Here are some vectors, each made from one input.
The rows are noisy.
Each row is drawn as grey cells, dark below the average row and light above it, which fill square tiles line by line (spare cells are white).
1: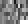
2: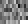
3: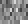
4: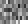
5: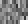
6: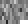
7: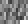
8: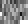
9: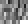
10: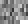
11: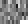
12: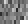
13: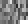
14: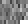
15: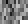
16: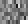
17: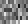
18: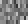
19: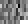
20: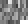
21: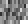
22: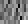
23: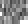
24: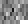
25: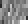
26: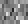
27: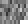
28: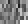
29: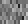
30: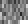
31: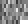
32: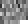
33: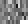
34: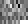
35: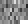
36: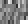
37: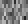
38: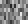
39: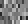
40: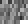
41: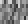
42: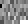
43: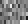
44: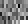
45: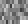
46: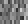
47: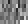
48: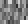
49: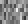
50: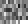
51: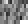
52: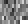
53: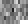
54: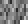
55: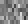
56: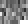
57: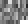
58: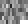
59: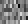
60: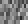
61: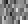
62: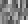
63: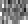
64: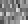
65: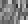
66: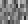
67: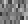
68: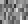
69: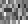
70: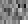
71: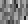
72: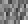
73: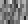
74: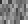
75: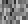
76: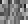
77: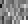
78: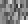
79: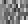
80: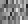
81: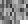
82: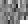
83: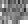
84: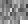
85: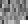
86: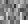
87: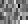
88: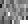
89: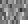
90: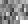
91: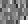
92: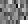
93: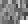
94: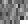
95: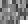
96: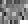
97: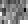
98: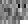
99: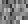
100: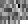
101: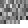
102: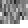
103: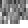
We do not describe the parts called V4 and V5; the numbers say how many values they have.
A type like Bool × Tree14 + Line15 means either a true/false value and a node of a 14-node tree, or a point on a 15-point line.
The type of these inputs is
(Bool × Bool × Bool + V5) × V4 + Circle6.
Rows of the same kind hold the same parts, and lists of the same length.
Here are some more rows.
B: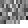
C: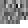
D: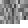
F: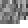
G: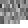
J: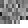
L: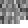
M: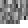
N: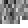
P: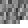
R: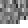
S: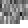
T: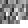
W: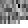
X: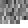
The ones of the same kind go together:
B, G, J, L, P, S, W
C, F, M, R
D, N, T, X

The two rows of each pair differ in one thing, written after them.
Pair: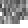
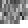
one of the three true/false values
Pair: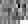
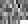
one of the three true/false values
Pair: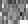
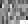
one of the three true/false values
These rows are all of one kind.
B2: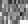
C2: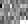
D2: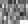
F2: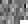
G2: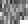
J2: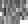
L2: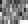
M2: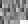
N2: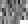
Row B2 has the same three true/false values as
D2, G2 and L2.
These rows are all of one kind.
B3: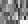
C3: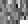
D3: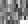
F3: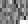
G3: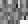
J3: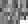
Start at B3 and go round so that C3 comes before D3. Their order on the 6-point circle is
B3, J3, F3, C3, G3, D3.
